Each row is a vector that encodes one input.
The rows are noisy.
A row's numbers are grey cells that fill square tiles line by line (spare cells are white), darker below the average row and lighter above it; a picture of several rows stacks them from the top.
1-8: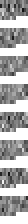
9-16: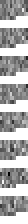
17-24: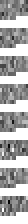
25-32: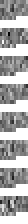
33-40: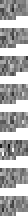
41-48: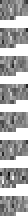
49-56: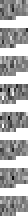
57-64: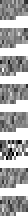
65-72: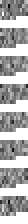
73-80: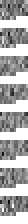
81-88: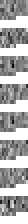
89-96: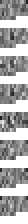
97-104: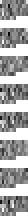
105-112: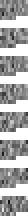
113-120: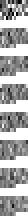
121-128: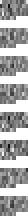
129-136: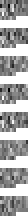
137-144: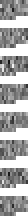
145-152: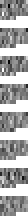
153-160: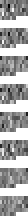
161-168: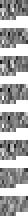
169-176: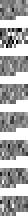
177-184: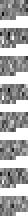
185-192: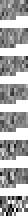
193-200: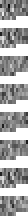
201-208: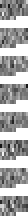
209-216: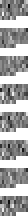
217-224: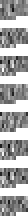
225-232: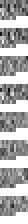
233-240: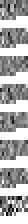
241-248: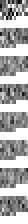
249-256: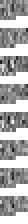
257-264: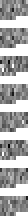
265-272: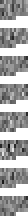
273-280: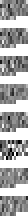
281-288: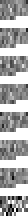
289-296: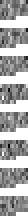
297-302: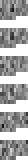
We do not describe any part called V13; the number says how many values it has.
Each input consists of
a list of up to two items, each a true/false value and a value of V13.
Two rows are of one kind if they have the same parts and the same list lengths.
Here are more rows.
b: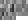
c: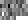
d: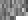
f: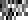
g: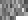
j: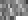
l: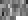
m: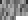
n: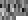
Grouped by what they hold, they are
b, d, g, j, l, m
c, n
f

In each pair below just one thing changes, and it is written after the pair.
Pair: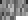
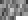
the value of V13 in item 1 of the list
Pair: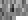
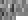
the true/false value in item 2 of the list
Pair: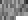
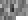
the true/false value in item 1 of the list
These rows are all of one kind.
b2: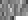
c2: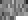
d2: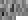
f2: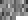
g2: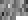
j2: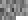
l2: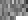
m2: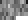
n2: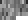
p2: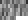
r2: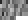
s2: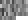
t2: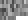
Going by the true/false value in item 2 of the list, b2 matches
c2 and l2.
